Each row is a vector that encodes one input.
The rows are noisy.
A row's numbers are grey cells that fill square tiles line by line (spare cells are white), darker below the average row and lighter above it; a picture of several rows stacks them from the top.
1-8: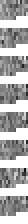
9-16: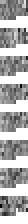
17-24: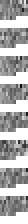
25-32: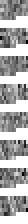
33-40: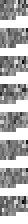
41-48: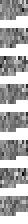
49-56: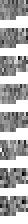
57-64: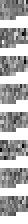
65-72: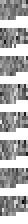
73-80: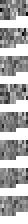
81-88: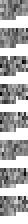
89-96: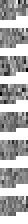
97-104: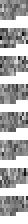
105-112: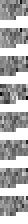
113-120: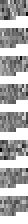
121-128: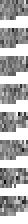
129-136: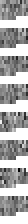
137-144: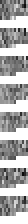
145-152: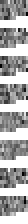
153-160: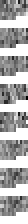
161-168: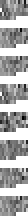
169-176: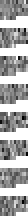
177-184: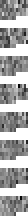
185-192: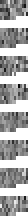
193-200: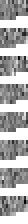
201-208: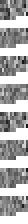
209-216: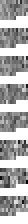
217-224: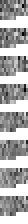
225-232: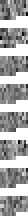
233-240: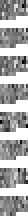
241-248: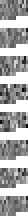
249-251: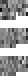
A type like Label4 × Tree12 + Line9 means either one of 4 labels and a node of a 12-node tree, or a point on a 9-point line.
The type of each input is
Line18 + List2(Circle6).
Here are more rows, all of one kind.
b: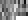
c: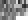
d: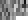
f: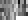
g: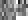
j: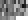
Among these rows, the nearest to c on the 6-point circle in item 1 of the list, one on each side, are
g and j.
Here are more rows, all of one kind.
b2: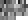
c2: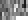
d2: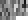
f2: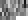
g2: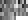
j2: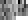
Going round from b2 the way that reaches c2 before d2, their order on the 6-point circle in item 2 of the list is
b2, g2, c2, d2, f2, j2.
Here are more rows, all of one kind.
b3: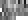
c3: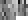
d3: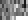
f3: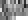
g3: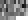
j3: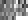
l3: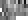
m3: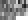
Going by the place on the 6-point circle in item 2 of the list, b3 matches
c3 and l3.
